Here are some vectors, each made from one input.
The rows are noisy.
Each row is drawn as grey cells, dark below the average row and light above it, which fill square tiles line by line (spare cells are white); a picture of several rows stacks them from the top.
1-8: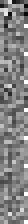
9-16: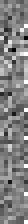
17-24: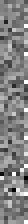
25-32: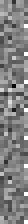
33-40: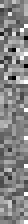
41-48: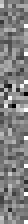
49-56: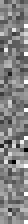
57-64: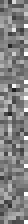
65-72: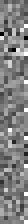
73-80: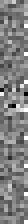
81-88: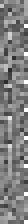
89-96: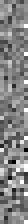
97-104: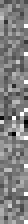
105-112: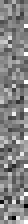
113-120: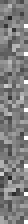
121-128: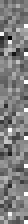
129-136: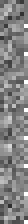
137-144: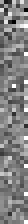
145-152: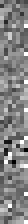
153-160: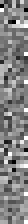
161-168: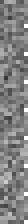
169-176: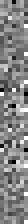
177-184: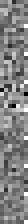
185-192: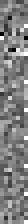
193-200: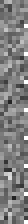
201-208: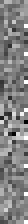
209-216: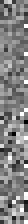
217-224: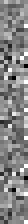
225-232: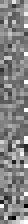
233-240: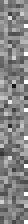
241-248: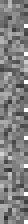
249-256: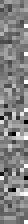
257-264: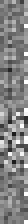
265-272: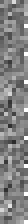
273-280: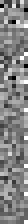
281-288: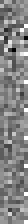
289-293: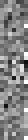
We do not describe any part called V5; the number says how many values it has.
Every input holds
either a point on each of two 3-point lines, or a list of up to two items, each a point on a 7-point line and a value of V5.
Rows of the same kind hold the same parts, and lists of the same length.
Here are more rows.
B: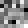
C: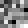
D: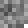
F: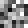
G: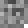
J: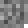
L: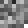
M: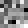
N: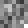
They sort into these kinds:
B, C, M
D, L
F
G, J, N

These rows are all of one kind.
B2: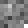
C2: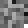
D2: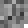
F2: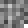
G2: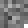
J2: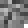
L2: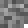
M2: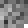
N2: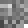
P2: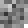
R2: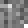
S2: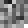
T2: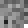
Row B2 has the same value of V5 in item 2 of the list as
F2, M2 and R2.
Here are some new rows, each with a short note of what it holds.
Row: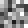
the empty list
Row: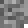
a list of one item
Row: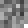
a list of two items
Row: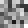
the empty list
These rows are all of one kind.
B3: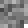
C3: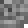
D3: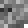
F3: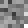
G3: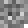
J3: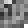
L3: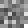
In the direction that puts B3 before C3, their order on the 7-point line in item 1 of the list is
F3, G3, D3, B3, J3, L3, C3.
